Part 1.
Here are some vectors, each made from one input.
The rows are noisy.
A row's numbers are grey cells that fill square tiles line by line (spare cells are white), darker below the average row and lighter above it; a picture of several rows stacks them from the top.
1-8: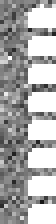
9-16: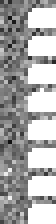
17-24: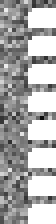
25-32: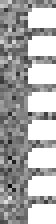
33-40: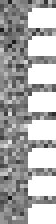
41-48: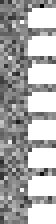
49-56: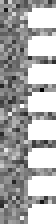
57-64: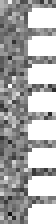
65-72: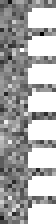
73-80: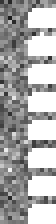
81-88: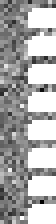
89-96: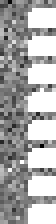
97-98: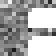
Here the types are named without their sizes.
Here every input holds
either a fixed value, or a point on each of two lines, or a node of a tree.
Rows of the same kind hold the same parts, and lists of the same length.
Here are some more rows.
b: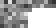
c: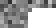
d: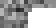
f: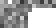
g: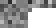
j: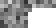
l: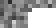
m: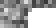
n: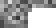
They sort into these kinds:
b, d, f, j, n
c, g, l
m

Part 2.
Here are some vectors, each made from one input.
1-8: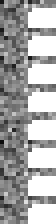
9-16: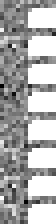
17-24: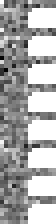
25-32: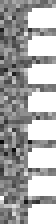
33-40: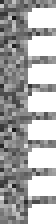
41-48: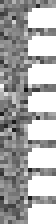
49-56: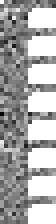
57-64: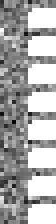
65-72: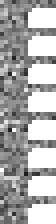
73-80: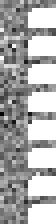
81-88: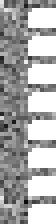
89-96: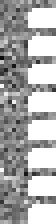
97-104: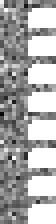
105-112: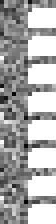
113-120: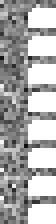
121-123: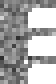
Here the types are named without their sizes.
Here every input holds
a point on a line and a true/false value.
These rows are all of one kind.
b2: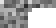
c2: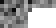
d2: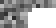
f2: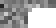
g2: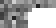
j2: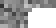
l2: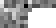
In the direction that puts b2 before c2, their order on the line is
l2, b2, f2, j2, g2, d2, c2.
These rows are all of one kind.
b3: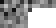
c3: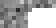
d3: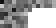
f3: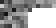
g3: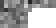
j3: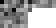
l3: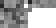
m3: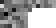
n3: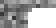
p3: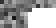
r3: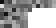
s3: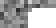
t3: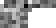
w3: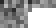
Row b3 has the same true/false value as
g3, j3, l3 and w3.
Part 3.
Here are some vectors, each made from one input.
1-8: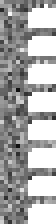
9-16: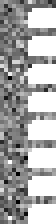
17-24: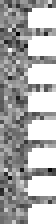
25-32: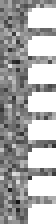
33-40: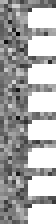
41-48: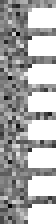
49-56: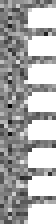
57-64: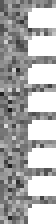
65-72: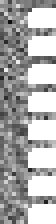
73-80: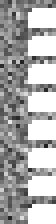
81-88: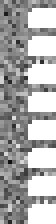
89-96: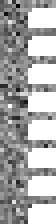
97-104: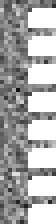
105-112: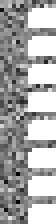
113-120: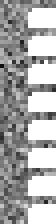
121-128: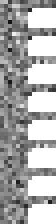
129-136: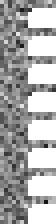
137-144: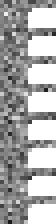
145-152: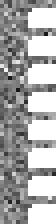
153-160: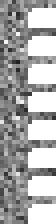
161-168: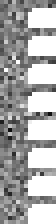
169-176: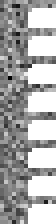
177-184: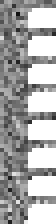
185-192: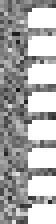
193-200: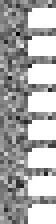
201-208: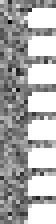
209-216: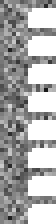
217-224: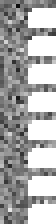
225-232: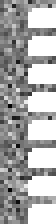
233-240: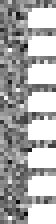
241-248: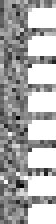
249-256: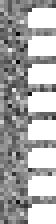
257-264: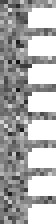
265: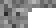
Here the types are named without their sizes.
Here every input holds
either a point on a line, or four true/false values.
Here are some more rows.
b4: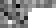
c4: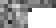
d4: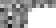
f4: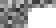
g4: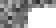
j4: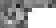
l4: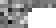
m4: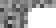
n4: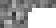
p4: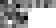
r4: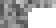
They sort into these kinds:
b4, c4, j4, l4, n4, p4, r4
d4, f4, g4, m4

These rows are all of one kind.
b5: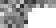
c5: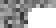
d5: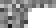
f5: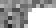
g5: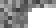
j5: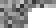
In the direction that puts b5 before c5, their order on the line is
j5, b5, g5, d5, f5, c5.
